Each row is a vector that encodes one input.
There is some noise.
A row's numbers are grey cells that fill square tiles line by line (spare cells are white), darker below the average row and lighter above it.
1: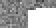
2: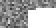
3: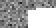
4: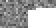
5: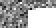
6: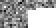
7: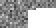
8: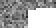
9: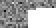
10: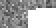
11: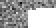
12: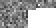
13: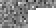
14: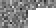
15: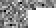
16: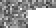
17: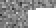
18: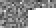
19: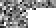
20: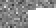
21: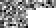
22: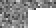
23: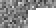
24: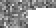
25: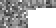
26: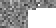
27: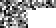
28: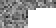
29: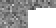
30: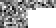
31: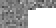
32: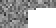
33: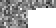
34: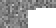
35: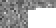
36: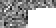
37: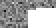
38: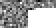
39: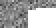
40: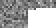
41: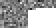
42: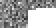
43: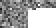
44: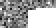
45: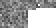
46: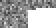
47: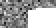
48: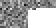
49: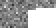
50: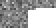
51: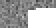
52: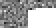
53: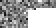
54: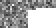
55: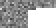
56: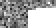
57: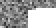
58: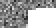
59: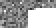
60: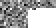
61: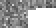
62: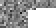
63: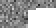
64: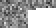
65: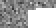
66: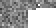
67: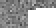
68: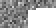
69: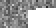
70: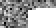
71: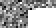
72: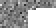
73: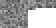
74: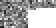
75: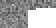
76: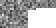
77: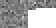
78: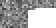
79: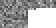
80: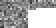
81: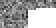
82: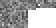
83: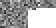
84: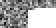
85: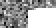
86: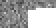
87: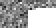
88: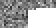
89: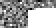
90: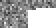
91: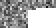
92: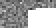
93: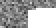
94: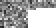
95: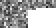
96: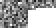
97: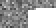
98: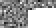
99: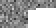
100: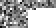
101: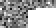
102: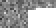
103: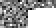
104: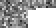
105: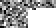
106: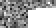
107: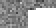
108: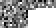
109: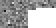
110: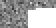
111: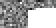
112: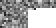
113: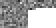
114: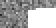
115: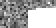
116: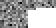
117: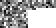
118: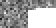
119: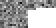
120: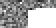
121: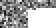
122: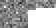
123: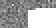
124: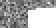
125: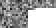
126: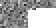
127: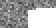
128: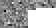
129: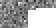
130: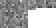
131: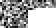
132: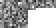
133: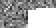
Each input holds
either a point on a 10-point circle, or a point on an 11-point circle, or a fixed value, or a point on a 6-point line and a point on a 10-point line.
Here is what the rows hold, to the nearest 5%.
About 30% of them hold a point on a 10-point circle. About 35% of them hold a point on an 11-point circle. About 5% of them hold a fixed value. The rest hold a point on a 6-point line and a point on a 10-point line.
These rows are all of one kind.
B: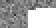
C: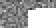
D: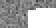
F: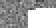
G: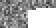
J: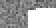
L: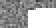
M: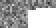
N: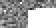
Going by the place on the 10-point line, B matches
D, G and J.
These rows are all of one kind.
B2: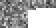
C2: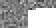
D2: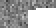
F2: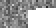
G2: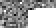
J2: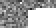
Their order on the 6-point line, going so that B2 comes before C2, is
G2, J2, F2, D2, B2, C2.
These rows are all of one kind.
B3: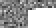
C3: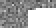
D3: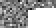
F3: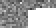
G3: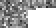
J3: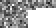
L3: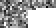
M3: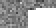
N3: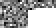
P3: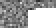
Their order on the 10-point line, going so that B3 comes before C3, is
J3, B3, C3, G3, L3, P3, D3, N3, M3, F3.
